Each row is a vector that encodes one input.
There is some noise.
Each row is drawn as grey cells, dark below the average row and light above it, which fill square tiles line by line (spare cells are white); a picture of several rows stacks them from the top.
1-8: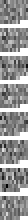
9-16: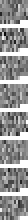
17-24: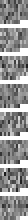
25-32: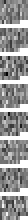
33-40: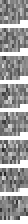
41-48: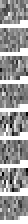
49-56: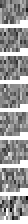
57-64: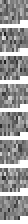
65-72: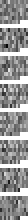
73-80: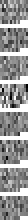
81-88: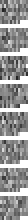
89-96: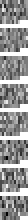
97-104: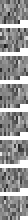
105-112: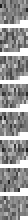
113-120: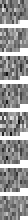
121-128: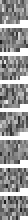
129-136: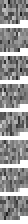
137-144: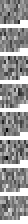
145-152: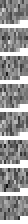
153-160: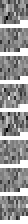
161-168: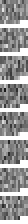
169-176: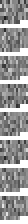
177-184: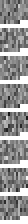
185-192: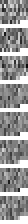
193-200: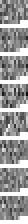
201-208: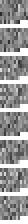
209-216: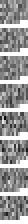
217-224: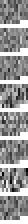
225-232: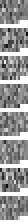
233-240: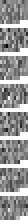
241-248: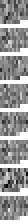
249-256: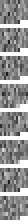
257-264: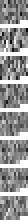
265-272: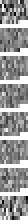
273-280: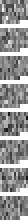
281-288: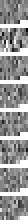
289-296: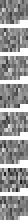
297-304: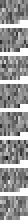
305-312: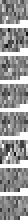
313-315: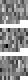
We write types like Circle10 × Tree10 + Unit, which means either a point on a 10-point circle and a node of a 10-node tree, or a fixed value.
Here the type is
Bool × Bool × Bool × Bool + Unit.
